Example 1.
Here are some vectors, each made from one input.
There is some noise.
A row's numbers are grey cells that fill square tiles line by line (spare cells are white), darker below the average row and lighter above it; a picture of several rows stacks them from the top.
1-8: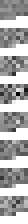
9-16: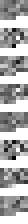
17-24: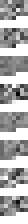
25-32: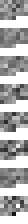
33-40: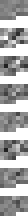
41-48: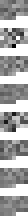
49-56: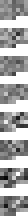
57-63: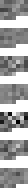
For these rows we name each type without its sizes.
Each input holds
either a fixed value, or a node of a tree.
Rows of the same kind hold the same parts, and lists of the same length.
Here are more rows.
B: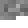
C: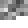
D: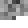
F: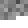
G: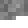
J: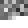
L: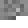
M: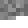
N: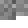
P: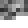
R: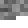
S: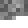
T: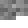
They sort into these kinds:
B, G, L, M, N, P, R, S, T
C, D, F, J

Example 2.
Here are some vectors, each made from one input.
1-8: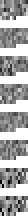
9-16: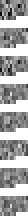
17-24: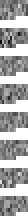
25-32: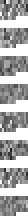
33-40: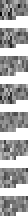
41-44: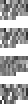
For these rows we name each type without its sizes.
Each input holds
a point on a line.
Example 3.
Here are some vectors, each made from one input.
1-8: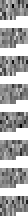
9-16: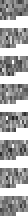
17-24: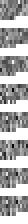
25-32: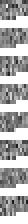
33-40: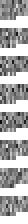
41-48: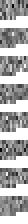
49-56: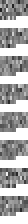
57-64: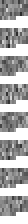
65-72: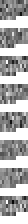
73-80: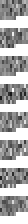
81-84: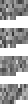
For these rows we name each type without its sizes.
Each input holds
a point on a line.
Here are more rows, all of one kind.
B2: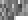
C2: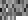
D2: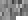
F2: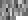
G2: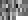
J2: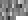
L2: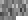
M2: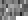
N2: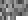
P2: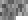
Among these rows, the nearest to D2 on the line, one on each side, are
L2 and M2.
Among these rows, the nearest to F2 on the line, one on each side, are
G2 and J2.
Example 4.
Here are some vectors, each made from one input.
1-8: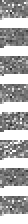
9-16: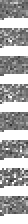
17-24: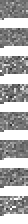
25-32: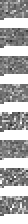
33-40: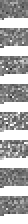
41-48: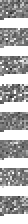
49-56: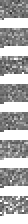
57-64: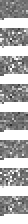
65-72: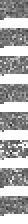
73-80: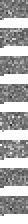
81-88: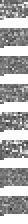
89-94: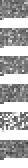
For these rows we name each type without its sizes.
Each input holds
three true/false values.
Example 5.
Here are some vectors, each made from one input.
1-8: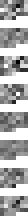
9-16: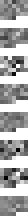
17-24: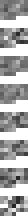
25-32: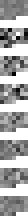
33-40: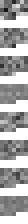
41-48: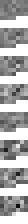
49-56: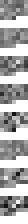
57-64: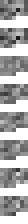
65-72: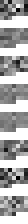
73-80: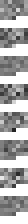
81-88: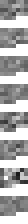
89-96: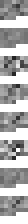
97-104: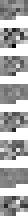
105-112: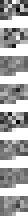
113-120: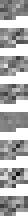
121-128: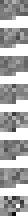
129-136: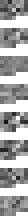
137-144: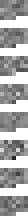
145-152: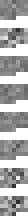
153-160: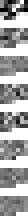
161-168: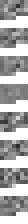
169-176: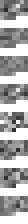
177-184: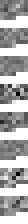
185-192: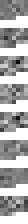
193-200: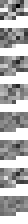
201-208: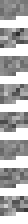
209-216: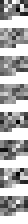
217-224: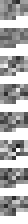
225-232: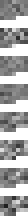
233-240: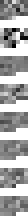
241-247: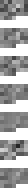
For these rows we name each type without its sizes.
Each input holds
either a fixed value, or a node of a tree.
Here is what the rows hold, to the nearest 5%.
About 5% of them hold a fixed value. The rest hold a node of a tree.
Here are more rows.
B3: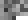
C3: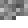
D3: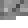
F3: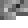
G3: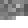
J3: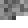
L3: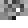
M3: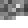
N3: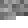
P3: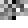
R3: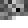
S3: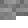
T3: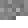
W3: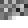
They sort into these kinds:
B3, C3, D3, F3, G3, J3, L3, M3, N3, P3, R3, S3, T3
W3

